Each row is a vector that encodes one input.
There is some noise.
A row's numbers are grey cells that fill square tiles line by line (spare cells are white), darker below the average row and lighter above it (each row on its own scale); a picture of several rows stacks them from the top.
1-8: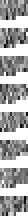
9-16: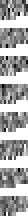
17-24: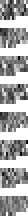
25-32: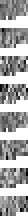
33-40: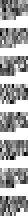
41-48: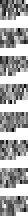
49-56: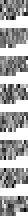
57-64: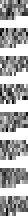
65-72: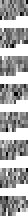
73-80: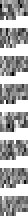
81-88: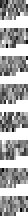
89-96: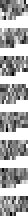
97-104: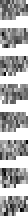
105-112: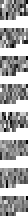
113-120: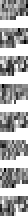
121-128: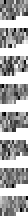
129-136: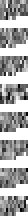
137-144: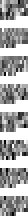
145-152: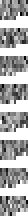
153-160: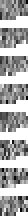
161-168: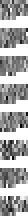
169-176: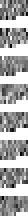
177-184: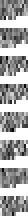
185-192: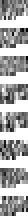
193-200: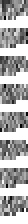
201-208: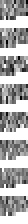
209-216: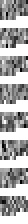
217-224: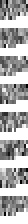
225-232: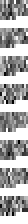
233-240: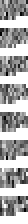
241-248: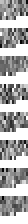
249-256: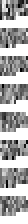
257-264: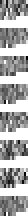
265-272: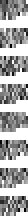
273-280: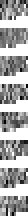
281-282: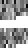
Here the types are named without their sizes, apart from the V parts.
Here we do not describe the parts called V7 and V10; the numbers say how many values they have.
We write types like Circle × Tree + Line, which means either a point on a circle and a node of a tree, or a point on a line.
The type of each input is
(Bool × Circle + Unit) × V7 × V10.
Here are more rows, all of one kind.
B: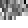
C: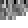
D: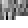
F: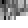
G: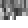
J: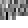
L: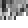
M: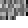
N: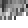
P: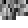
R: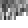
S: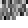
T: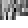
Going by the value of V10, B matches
F, L, N and R.
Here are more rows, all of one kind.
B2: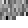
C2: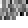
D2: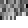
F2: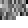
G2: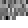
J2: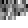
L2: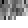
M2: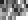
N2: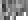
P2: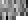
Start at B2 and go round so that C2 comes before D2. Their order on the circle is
B2, N2, C2, P2, D2, J2, M2, F2, G2, L2.
